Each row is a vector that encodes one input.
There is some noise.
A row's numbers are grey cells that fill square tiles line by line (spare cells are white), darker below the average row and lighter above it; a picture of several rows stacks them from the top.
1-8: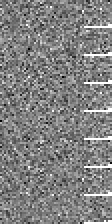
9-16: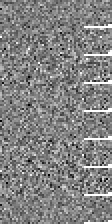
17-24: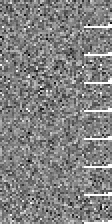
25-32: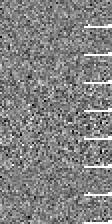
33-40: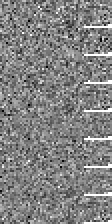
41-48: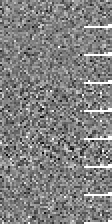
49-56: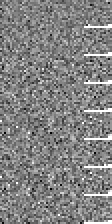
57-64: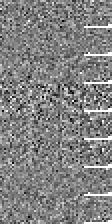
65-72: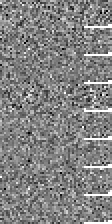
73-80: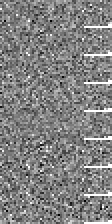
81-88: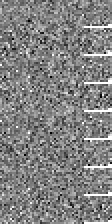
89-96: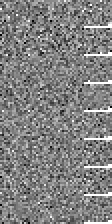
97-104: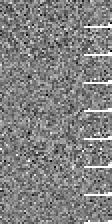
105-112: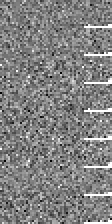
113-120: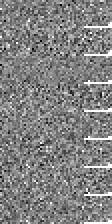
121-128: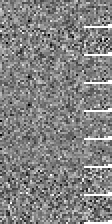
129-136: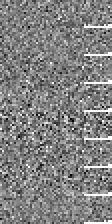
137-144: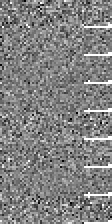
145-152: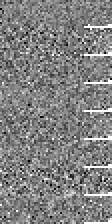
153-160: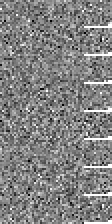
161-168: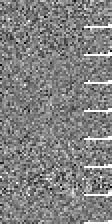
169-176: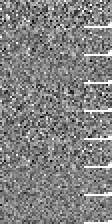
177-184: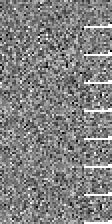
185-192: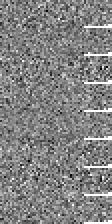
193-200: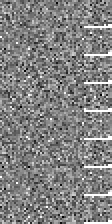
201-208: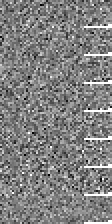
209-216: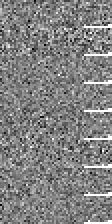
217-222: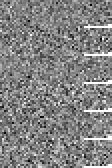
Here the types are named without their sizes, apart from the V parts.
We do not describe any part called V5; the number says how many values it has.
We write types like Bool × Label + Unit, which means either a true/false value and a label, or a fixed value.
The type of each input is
Bool × Bool × Bool + Line × List(V5) + Tree.
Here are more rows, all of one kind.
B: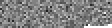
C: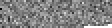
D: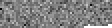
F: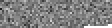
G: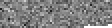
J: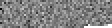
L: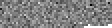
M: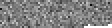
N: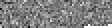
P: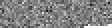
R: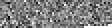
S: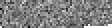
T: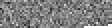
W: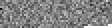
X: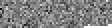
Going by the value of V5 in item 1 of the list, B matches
L, M, P and R.
